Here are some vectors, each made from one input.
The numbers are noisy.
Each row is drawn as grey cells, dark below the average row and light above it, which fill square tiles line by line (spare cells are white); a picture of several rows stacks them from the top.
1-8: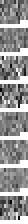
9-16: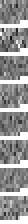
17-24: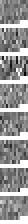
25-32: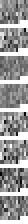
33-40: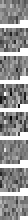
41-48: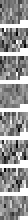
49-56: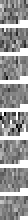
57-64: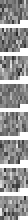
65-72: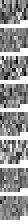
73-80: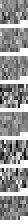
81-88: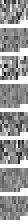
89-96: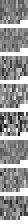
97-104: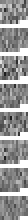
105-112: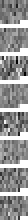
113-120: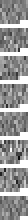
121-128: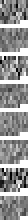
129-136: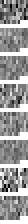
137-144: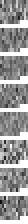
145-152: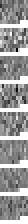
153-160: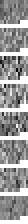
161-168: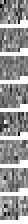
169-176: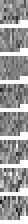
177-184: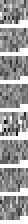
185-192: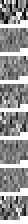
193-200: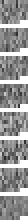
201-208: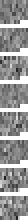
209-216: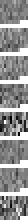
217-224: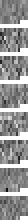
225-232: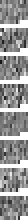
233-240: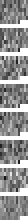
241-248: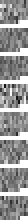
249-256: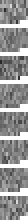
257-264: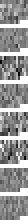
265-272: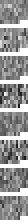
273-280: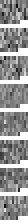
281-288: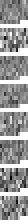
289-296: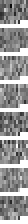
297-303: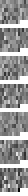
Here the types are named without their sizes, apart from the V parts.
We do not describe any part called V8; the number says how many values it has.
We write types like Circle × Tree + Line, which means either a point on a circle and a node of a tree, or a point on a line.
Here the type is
(Label + Line) × Line + V8.
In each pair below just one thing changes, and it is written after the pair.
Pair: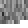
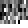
the label
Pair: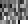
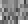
the place on the line
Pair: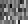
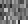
the label
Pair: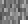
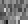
the place on the line
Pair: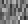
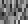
the place on the line
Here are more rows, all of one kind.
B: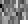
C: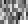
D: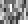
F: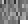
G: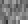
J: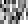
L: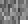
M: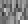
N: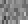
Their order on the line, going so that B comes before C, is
G, N, J, M, F, L, D, B, C.
